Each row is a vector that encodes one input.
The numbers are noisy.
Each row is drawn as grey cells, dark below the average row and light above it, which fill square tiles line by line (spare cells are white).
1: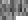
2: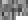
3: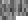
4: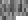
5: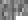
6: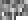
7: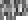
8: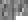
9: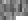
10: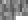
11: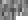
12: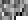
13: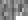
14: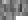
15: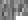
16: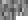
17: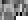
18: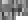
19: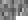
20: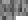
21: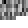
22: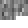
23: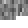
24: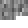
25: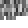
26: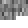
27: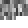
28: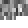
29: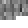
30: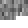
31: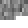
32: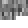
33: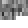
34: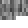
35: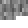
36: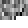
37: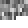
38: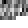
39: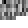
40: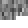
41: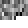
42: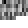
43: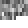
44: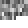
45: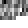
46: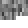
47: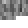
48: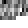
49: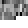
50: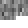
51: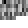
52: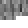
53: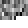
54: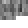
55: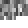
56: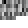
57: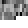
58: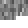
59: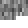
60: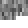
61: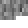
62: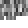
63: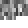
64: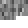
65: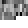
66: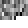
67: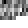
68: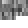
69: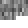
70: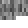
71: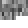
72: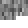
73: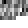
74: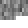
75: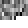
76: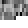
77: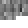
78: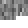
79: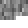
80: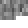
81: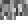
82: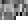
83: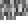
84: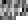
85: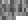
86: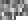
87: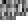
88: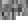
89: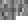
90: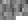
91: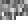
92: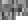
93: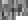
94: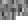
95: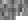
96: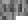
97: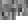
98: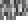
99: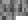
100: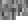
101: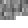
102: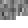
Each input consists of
either a point on a 7-point line, or a point on a 12-point line.
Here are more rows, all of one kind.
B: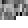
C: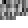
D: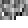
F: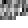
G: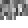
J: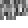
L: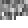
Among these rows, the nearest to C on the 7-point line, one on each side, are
F and J.
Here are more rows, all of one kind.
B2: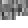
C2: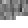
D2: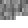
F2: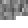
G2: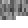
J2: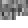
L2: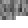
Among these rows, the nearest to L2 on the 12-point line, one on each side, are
C2 and G2.
